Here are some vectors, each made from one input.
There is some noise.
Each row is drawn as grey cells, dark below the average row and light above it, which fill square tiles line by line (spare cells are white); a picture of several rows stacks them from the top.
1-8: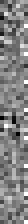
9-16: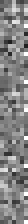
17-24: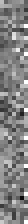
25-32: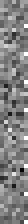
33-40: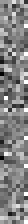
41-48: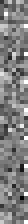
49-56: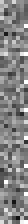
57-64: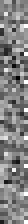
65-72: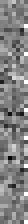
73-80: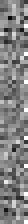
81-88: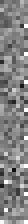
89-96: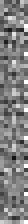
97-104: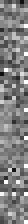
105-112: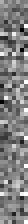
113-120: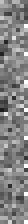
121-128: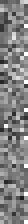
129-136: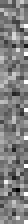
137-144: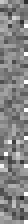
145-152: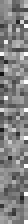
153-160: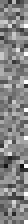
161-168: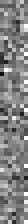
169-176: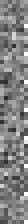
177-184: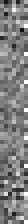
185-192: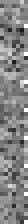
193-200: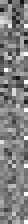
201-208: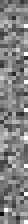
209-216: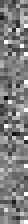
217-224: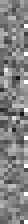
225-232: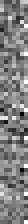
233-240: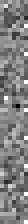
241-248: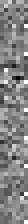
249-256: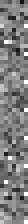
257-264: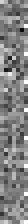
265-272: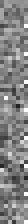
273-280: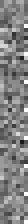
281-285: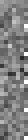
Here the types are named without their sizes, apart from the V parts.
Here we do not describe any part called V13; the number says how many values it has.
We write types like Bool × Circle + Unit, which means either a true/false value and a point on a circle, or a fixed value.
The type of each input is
(Bool × Bool × Bool + Unit) × V13 + Line.
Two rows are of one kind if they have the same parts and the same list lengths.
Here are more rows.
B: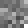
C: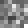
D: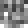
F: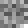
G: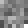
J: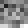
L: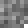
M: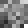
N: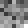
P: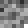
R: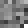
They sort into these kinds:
B, F, G, L, M, R
C, N, P
D, J

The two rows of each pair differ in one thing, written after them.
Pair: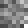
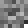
the value of V13
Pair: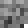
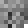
one of the three true/false values
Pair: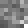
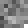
the value of V13
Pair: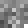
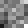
the value of V13
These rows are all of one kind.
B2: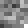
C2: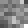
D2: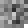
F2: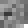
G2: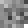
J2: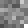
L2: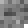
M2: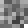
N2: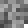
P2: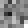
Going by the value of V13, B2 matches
D2, J2 and M2.
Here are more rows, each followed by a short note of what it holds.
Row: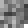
three true/false values and a value of V13
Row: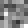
a point on a line
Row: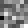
a point on a line
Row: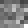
a value of V13
